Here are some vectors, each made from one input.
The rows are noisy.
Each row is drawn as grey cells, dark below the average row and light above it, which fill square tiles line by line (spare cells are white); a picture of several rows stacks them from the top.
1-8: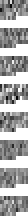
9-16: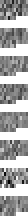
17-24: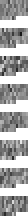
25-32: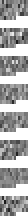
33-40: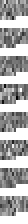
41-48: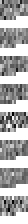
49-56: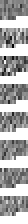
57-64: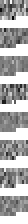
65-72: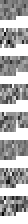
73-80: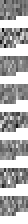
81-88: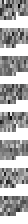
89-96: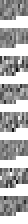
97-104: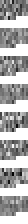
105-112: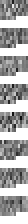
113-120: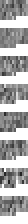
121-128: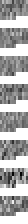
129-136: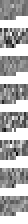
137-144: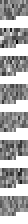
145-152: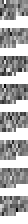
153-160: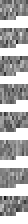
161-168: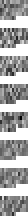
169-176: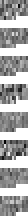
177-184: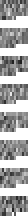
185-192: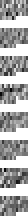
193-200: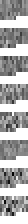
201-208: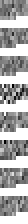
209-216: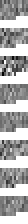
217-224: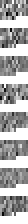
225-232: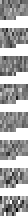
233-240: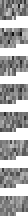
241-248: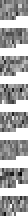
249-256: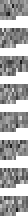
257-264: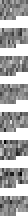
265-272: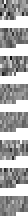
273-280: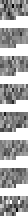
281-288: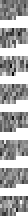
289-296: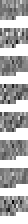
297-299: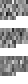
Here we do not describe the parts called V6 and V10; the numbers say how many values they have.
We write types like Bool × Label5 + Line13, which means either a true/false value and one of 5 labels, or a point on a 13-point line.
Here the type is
Bool × V10 + Line7 + V6.
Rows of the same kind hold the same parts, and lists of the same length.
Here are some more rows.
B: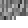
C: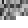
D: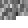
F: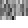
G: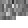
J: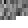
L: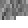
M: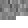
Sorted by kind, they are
B, F, G
C, M
D, J, L

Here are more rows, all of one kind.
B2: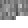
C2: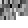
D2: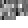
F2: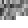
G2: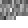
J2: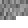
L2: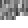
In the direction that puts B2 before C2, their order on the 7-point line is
L2, D2, B2, F2, J2, C2, G2.
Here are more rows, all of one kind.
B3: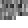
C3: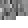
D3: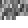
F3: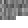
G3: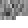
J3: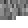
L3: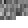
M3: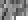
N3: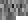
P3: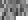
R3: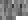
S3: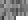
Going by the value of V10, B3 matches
L3, P3 and R3.
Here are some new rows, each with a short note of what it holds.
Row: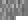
a value of V6
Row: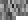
a true/false value and a value of V10
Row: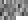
a value of V6
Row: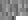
a point on a 7-point line
